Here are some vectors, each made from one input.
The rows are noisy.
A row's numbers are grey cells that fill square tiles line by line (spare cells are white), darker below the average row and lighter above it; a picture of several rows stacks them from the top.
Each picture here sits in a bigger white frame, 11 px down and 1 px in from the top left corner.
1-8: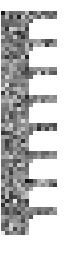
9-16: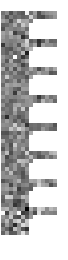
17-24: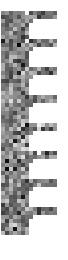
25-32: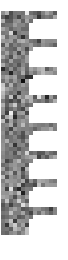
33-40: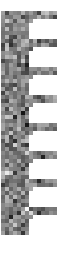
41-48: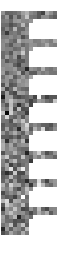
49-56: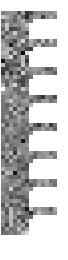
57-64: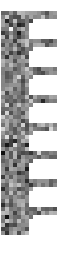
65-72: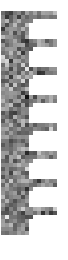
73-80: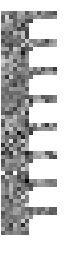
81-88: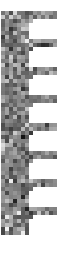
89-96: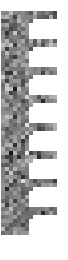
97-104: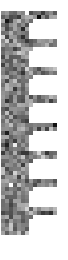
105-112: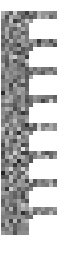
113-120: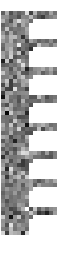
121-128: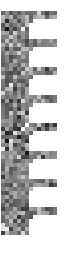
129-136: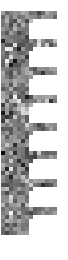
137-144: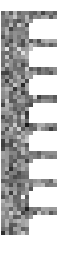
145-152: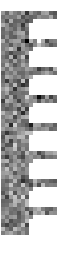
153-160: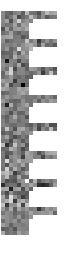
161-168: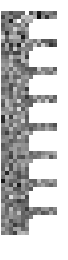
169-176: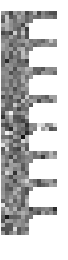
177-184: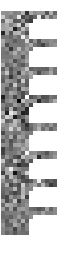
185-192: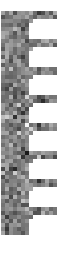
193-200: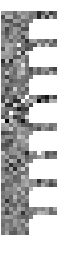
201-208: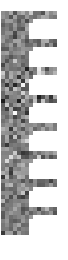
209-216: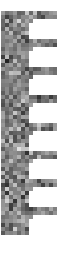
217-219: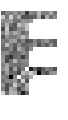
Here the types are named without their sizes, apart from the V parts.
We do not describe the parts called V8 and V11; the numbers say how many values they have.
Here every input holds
a point on a line, together with either a point on a line and a value of V11, or a value of V8.
